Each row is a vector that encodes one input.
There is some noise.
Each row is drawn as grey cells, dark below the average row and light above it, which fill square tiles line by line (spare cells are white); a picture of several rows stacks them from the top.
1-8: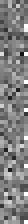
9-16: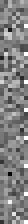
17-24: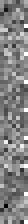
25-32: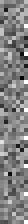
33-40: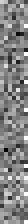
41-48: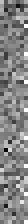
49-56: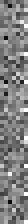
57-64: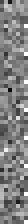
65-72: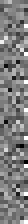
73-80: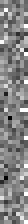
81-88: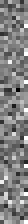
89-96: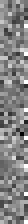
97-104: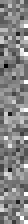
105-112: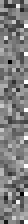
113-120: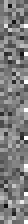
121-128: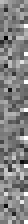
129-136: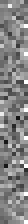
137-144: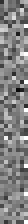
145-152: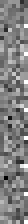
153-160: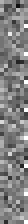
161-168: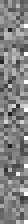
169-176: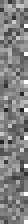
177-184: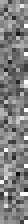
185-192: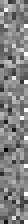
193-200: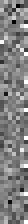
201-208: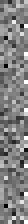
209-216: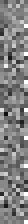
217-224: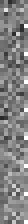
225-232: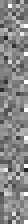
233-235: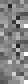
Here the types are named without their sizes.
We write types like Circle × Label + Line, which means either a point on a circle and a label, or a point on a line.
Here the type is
Bool × Bool × Bool × Bool + List(Line).
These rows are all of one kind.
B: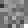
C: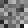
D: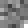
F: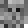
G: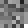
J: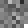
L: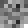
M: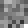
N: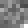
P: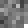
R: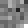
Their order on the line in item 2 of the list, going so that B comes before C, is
N, B, L, D, G, M, F, J, R, C, P.
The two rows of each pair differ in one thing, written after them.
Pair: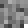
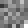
the place on the line in item 2 of the list
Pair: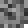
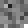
the place on the line in item 2 of the list
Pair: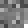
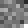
the place on the line in item 2 of the list
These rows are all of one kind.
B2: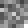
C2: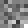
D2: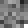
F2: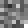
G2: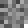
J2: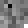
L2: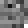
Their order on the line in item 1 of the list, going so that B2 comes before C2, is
J2, L2, F2, B2, D2, G2, C2.
